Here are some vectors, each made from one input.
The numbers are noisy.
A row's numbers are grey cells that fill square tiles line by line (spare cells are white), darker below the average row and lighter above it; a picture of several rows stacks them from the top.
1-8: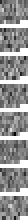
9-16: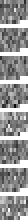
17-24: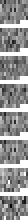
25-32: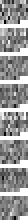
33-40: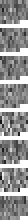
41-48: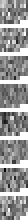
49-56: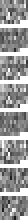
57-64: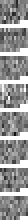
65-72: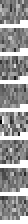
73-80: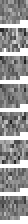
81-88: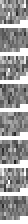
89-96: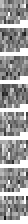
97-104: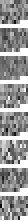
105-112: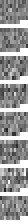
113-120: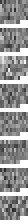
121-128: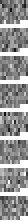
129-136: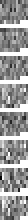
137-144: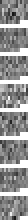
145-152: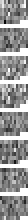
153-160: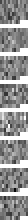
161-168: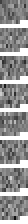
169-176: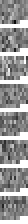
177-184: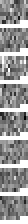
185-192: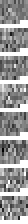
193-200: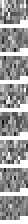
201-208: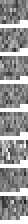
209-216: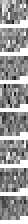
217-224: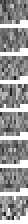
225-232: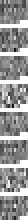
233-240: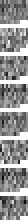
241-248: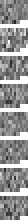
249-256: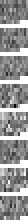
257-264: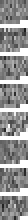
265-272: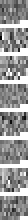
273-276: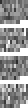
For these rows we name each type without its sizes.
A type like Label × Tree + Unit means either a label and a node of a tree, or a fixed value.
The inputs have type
List(Line) + Tree.
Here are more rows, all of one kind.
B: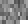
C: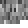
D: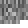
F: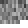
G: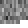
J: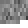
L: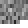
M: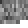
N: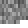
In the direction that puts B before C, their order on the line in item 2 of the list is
L, M, G, D, J, B, F, N, C.
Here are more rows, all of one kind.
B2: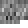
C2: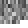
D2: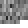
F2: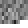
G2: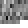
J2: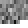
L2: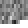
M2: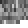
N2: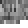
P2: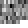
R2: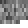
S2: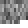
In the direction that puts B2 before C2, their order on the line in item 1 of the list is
N2, M2, R2, S2, B2, G2, D2, P2, C2, J2, F2, L2.
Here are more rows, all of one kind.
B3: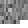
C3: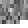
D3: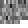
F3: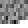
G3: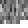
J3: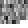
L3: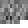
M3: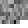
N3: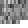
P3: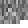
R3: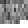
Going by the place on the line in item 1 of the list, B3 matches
M3, N3 and P3.
